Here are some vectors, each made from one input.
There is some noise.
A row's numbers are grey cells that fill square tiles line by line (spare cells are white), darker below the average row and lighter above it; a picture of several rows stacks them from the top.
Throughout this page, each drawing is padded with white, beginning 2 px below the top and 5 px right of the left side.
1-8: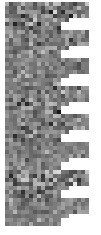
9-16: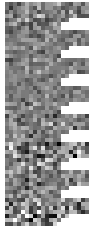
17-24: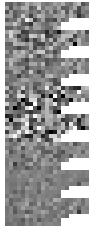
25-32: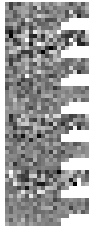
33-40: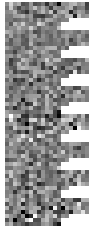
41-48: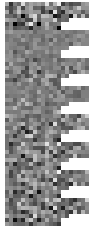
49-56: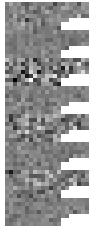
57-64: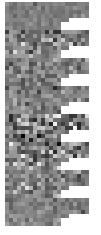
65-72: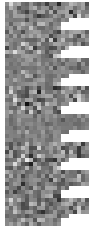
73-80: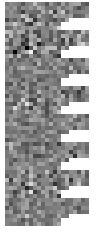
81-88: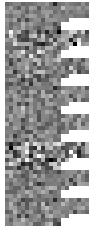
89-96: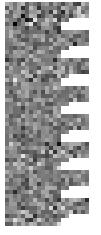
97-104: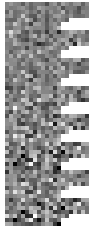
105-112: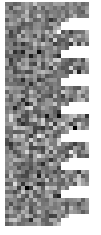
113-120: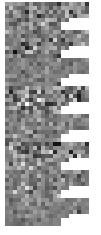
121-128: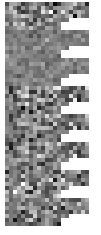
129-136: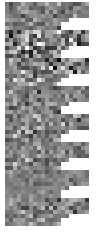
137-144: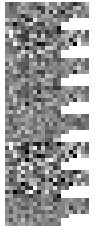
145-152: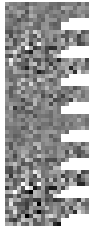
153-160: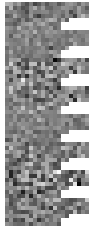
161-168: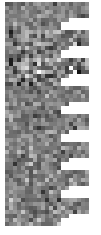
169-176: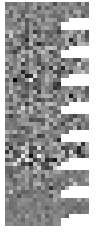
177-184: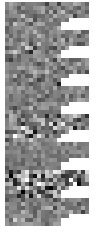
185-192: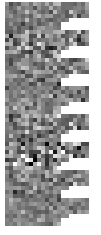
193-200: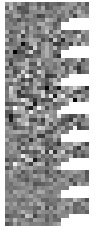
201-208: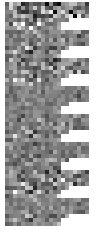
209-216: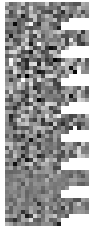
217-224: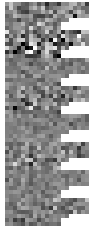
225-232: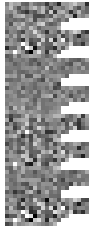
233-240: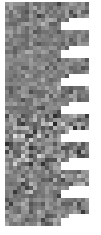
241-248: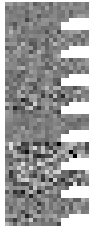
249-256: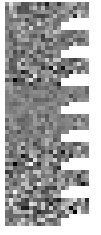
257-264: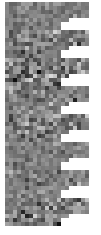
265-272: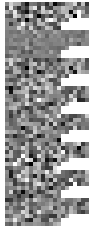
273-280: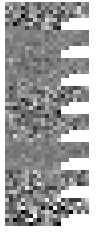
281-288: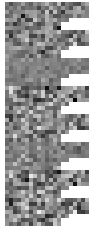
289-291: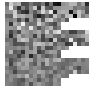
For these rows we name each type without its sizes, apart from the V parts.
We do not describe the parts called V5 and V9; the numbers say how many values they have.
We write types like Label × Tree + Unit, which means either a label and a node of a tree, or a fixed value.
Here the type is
((Bool × Bool × Bool + V5) × Circle + Line) × V9.
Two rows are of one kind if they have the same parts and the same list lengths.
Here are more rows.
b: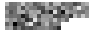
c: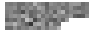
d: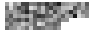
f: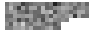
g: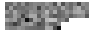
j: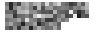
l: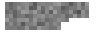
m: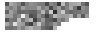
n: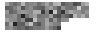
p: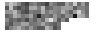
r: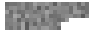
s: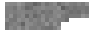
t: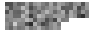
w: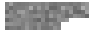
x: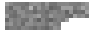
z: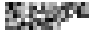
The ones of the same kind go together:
b, l, m, n, w, z
c, d, j, p, s, x
f, g, r, t

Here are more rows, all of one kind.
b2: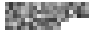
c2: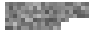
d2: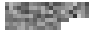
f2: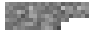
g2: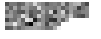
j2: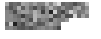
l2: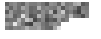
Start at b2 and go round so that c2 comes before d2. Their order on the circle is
b2, g2, j2, c2, f2, d2, l2.
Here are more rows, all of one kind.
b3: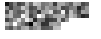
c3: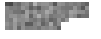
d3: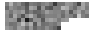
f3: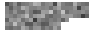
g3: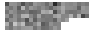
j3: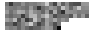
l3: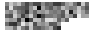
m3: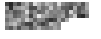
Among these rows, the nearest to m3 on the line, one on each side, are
f3 and g3.
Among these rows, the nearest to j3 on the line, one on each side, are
c3 and l3.
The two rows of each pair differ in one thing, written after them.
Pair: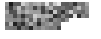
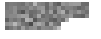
the place on the circle
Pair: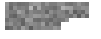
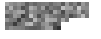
the place on the circle
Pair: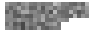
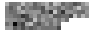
one of the three true/false values
